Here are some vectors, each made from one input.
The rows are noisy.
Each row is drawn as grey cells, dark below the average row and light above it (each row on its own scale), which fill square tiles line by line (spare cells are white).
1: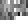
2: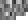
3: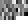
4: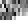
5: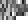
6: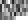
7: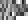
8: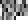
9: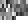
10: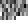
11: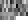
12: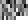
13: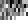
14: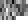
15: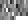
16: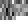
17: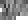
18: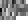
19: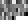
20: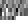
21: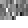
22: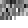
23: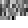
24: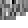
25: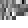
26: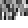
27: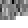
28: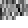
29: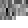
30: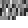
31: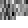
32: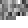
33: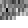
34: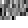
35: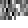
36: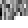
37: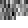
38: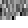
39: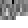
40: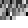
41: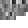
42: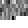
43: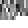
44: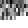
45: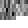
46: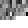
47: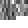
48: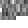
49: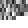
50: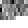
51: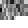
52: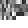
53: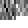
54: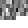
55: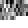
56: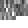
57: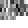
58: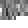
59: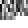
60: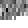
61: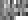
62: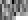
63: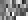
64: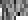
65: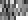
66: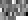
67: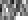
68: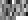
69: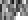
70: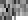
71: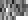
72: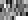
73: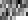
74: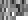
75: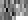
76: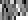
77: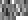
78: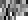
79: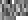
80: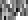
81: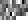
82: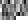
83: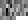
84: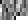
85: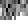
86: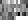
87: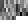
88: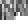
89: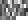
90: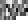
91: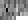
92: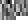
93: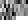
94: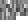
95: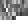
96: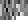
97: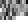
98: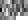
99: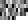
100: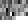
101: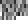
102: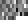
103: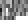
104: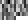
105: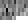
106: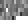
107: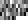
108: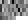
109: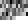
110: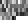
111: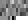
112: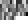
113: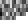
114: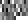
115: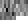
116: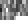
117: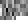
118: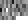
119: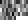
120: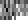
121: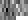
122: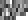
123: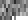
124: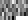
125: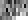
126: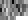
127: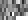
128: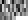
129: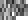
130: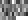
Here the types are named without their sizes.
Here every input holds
either a point on a circle and a true/false value, or a fixed value.
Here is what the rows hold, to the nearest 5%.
About 95% of them hold a point on a circle and a true/false value. The rest hold a fixed value.
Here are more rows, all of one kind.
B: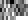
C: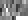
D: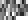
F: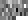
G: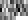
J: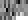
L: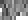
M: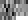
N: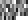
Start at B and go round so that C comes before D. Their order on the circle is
B, C, G, F, L, N, M, J, D.
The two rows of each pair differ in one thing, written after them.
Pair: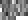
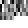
the true/false value
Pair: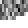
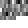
the true/false value
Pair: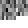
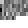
the true/false value
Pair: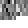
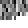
the place on the circle
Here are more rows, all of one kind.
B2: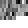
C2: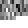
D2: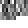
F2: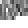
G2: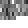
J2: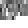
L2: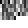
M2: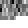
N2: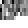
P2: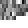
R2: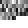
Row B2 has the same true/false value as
D2, G2 and L2.
